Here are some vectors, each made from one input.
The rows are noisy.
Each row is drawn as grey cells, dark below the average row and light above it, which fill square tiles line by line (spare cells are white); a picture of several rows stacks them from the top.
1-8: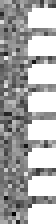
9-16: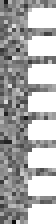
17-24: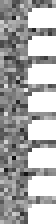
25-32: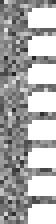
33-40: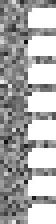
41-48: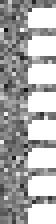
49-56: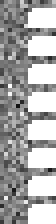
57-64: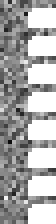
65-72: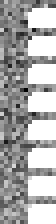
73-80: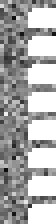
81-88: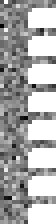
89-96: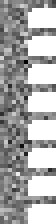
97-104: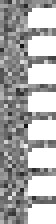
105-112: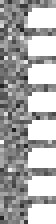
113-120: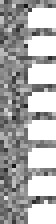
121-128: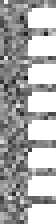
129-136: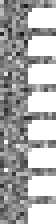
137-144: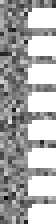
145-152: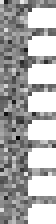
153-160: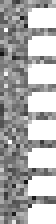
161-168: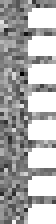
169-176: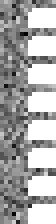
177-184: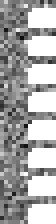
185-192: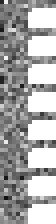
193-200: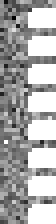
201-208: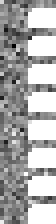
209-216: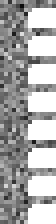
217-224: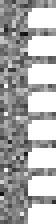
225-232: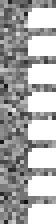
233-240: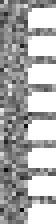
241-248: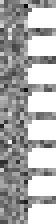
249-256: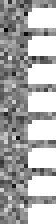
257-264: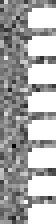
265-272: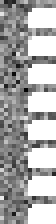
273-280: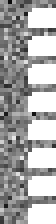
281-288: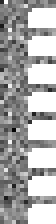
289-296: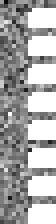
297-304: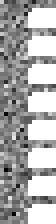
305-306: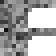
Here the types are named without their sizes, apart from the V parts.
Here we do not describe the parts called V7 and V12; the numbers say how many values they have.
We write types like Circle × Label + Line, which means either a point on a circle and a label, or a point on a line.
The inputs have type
(Bool × Bool × Bool + V12) × (Tree + V7).
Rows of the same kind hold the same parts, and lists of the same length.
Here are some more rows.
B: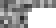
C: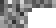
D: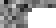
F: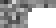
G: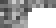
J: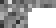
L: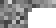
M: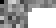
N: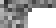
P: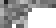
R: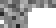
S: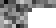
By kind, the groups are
B, F, G
C, R
D, N, P, S
J, L, M

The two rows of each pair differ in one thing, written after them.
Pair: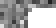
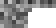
the value of V12
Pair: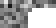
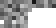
the value of V7
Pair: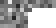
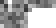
the value of V12
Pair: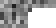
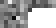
the value of V7
